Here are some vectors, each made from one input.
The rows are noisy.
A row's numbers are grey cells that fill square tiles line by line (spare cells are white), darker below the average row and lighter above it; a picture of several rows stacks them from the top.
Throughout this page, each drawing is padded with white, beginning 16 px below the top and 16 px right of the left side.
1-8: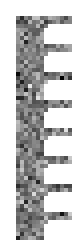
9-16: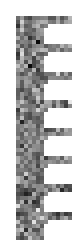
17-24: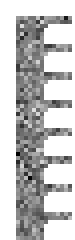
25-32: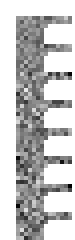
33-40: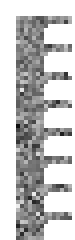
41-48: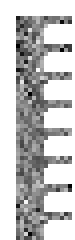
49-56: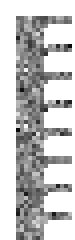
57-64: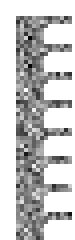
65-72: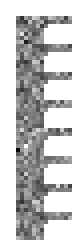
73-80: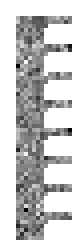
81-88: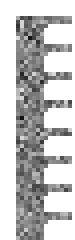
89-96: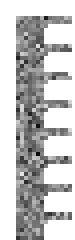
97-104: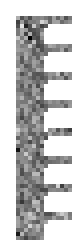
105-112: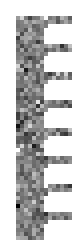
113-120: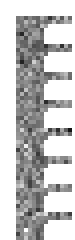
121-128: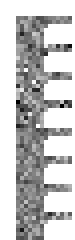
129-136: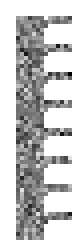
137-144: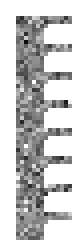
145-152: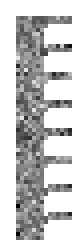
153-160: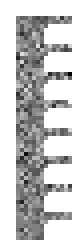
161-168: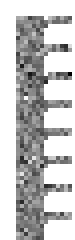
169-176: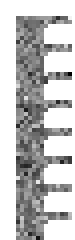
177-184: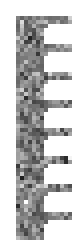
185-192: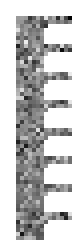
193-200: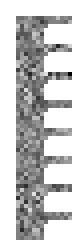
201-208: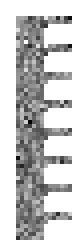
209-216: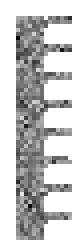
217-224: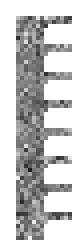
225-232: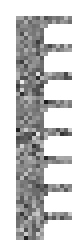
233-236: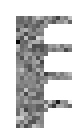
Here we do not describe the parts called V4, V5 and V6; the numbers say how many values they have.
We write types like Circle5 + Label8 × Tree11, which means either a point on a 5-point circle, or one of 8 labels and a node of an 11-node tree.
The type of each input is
Bool × (Tree7 × V4 + V5) + Line9 × V6.
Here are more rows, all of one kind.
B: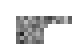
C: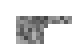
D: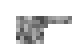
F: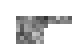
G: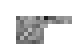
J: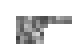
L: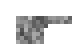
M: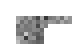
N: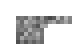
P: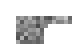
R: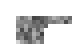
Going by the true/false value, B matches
G, M, N and P.
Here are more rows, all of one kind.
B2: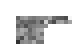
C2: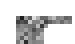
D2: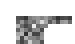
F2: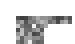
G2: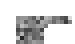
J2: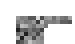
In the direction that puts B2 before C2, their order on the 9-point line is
B2, G2, J2, F2, C2, D2.
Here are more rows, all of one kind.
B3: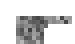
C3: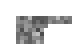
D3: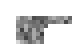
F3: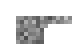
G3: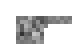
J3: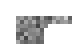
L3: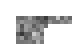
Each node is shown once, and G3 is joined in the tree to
B3, C3 and L3.
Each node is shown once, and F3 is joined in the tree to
B3.
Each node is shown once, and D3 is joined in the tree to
C3.
